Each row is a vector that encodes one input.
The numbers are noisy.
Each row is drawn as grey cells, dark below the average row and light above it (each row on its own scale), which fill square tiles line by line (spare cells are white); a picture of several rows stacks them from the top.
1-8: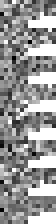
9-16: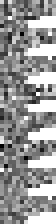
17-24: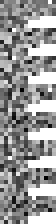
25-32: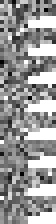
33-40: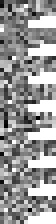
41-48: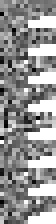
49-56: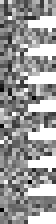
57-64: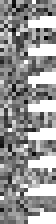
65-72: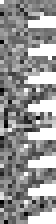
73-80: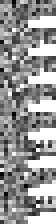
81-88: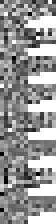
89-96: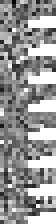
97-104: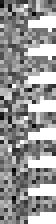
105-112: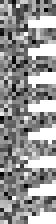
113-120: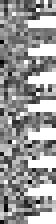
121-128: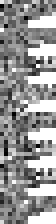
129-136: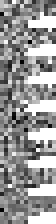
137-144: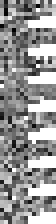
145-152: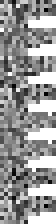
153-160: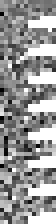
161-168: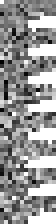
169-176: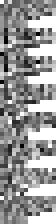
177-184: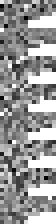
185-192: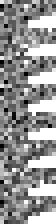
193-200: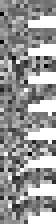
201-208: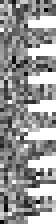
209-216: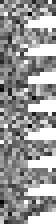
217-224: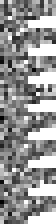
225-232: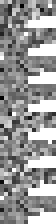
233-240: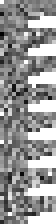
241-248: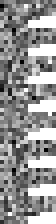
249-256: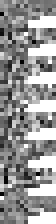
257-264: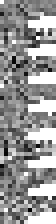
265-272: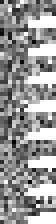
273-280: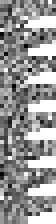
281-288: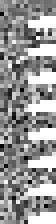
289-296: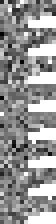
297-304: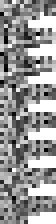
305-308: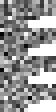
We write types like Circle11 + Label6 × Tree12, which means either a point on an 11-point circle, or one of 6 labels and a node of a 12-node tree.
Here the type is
Tree20.
